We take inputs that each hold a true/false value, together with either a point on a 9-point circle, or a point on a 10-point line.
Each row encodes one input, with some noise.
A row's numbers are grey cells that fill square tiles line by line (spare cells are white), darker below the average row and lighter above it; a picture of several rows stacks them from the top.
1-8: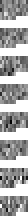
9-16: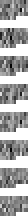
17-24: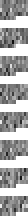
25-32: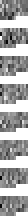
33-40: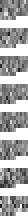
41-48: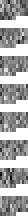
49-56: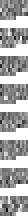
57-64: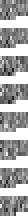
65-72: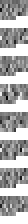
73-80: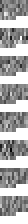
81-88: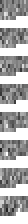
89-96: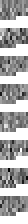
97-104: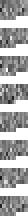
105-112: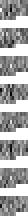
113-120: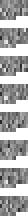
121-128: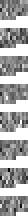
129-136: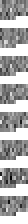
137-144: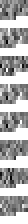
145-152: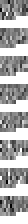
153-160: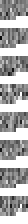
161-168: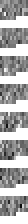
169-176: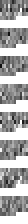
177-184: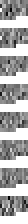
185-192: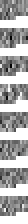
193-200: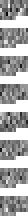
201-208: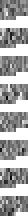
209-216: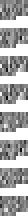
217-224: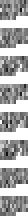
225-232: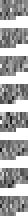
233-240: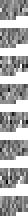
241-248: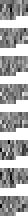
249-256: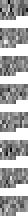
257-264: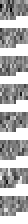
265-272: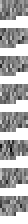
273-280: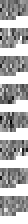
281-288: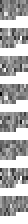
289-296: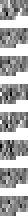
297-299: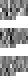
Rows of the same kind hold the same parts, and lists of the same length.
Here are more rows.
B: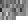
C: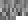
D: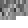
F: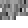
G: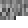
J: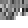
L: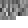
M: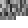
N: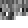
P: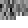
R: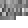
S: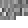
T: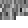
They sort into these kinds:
B, C, D, F, G, L, R, S, T
J, M, N, P

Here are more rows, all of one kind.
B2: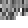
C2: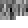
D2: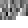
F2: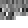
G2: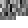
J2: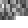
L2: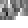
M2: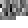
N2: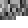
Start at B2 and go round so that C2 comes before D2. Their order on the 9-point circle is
B2, F2, J2, N2, G2, M2, C2, D2, L2.
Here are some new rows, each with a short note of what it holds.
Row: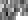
a point on a 9-point circle and a true/false value
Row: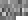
a point on a 10-point line and a true/false value
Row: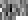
a point on a 9-point circle and a true/false value
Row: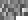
a point on a 10-point line and a true/false value
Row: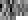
a point on a 9-point circle and a true/false value
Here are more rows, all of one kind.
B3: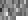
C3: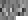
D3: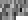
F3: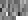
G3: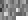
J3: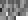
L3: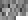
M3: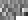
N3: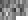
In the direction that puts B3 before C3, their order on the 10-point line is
L3, D3, N3, M3, G3, B3, J3, F3, C3.
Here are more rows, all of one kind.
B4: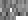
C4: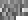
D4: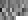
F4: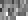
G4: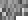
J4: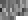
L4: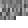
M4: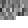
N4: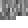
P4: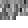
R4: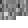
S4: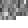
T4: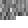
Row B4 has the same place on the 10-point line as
D4, J4, M4 and T4.
